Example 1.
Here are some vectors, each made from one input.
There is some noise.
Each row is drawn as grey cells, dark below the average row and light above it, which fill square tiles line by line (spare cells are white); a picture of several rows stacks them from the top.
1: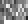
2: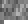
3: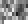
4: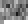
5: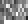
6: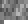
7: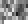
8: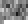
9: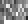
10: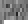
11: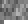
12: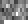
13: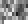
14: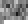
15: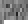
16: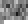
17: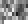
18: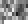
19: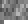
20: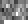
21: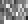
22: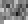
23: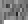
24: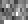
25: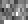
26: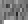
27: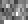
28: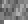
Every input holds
a point on a 6-point line.
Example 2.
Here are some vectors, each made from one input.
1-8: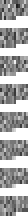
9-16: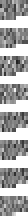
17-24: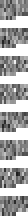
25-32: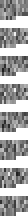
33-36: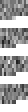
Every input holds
a point on a 7-point line.
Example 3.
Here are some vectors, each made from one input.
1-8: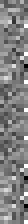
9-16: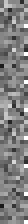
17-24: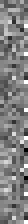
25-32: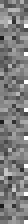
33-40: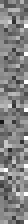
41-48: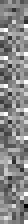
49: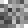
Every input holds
a point on an 8-point line.
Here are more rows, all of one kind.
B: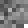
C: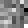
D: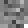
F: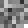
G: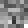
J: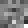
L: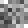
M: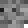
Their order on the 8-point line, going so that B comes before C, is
L, F, J, M, B, D, G, C.
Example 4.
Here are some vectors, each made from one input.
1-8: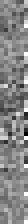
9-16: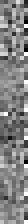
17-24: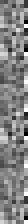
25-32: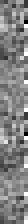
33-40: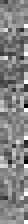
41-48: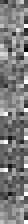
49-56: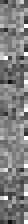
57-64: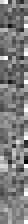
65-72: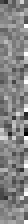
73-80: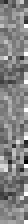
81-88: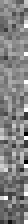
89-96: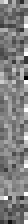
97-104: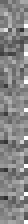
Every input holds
a point on an 11-point line.
